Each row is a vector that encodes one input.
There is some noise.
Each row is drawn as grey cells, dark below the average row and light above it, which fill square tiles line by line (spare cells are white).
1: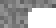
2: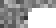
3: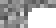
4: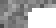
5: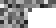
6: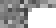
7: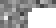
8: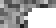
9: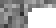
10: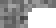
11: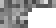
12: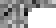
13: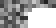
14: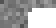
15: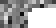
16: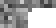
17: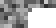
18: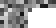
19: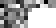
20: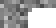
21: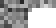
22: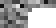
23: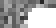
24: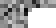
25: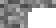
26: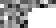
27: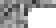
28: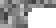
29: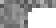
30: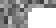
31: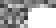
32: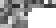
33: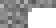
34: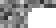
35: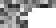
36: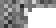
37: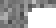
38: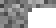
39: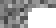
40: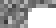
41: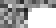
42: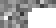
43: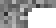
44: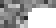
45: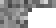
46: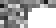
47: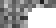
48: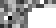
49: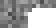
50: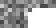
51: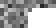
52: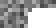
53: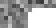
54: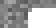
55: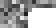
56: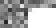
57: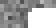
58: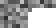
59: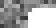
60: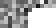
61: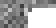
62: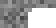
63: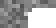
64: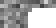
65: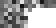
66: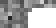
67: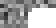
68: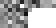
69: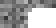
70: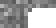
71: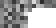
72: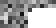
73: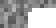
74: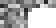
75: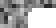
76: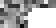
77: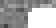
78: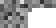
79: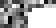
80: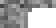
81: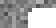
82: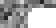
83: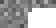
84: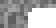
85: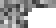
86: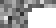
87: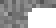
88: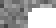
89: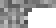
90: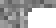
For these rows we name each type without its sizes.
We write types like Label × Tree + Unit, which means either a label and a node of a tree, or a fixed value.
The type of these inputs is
Label + Tree.
